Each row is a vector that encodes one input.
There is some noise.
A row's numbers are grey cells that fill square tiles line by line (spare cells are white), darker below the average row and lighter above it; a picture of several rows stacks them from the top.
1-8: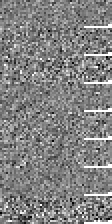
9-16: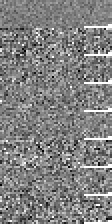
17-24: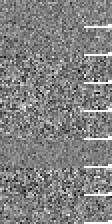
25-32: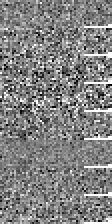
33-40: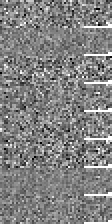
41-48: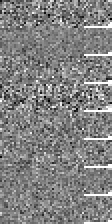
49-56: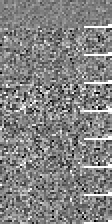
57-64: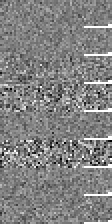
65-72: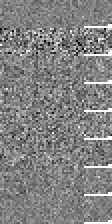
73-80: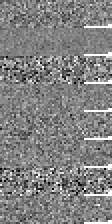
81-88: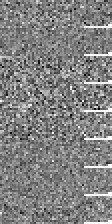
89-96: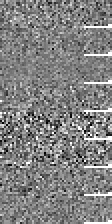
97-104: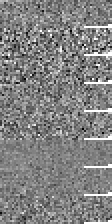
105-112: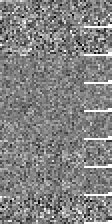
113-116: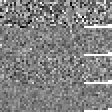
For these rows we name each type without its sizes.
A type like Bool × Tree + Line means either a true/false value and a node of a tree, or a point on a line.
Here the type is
(Bool × Bool × Bool + Label) × Line.
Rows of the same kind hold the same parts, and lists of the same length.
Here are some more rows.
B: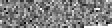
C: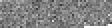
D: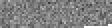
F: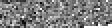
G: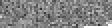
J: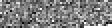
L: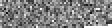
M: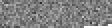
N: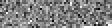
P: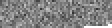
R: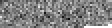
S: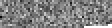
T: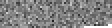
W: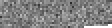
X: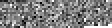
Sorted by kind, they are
B, C, D, F, J, L, N, P, R, S, T, X
G, M, W

